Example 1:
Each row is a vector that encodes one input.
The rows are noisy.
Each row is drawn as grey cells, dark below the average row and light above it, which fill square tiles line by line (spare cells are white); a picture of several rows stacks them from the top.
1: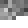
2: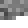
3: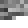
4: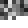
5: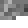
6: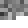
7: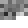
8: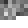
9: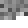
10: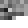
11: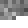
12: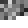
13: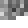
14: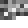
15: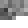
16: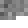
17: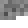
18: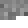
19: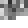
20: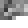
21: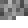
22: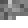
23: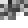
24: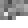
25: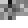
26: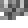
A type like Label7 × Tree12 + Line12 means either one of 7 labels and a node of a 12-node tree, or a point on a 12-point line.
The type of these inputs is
Bool × Bool × Bool.
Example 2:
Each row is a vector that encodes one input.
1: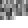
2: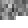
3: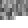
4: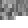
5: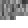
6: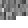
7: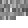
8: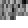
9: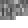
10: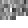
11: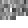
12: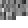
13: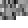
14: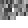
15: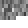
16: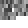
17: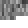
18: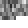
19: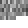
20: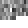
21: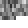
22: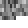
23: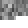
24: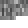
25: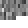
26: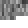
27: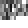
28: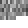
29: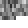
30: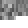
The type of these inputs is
Line5.
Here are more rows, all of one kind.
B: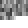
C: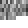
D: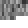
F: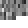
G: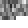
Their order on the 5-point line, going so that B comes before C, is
G, F, D, B, C.
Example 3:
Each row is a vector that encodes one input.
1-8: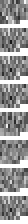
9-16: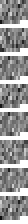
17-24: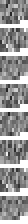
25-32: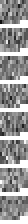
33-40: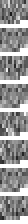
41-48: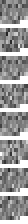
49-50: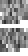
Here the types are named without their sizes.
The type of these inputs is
Tree.
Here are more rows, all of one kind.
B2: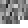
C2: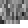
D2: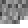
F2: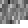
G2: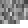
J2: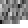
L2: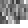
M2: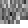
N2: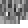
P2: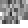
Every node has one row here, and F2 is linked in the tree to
B2 and G2.
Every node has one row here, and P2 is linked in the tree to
B2.
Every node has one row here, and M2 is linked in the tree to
B2.
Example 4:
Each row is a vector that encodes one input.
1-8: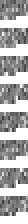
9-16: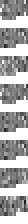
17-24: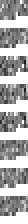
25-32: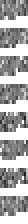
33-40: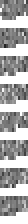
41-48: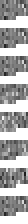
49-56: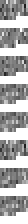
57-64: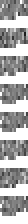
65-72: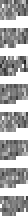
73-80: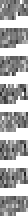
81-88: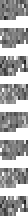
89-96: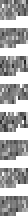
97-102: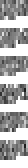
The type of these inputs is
Line10.
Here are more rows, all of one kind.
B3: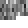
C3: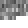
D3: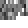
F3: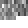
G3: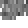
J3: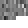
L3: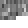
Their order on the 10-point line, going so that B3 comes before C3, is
D3, B3, J3, L3, C3, F3, G3.
